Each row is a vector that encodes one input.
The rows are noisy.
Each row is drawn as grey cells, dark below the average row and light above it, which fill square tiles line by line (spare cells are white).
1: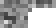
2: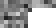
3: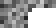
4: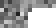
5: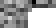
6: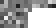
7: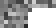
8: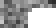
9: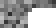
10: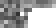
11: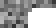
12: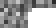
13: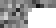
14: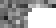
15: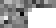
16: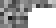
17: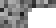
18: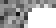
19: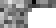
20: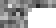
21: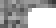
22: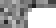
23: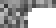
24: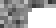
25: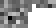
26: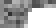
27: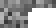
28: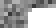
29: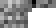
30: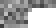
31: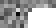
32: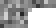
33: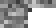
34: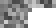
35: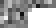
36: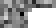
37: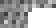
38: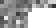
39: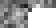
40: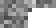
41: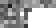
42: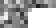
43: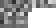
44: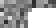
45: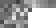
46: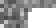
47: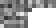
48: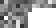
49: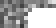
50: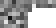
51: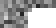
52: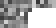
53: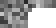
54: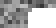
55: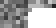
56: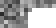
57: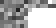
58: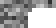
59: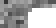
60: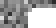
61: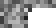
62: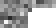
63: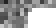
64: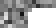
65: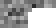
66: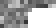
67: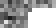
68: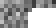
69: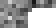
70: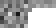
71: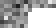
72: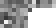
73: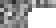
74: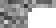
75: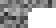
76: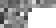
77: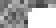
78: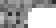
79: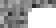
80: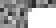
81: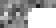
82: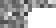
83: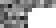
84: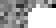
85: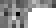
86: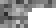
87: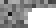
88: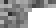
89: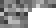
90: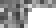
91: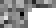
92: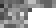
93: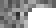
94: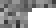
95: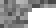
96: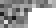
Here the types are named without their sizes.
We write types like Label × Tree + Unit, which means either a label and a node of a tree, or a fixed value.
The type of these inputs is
(Bool × Bool × Bool + Unit) × Line.
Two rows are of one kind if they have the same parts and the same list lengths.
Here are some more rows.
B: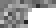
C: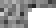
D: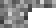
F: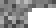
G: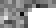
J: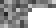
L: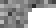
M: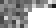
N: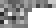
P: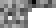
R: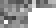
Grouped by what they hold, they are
B, C, F, G, L, P
D, J, M, N, R

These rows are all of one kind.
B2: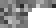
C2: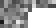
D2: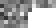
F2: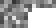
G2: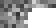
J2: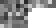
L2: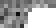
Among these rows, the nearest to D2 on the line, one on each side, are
C2 and L2.
